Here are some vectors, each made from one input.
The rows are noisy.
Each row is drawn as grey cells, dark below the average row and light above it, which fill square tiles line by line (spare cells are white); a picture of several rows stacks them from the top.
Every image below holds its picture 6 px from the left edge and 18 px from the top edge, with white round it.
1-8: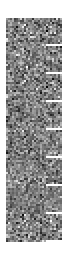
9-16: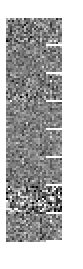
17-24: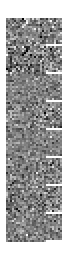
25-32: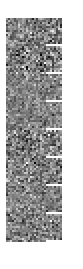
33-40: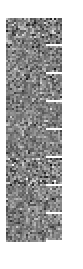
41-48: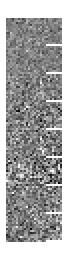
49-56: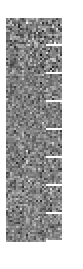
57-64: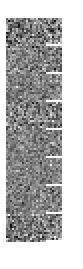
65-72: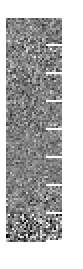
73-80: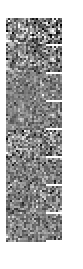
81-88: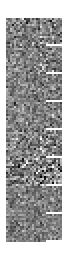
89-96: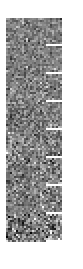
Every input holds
either a point on a 6-point line, or a point on a 9-point line.
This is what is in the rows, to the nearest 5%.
About 35% of them hold a point on a 6-point line. The rest hold a point on a 9-point line.
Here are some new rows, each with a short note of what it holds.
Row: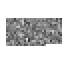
a point on a 6-point line
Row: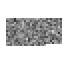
a point on a 6-point line
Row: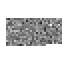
a point on a 9-point line
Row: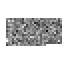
a point on a 9-point line
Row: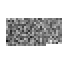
a point on a 6-point line
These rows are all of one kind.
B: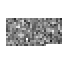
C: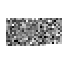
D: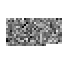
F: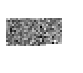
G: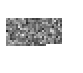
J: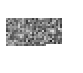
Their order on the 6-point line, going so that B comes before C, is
G, D, F, J, B, C.
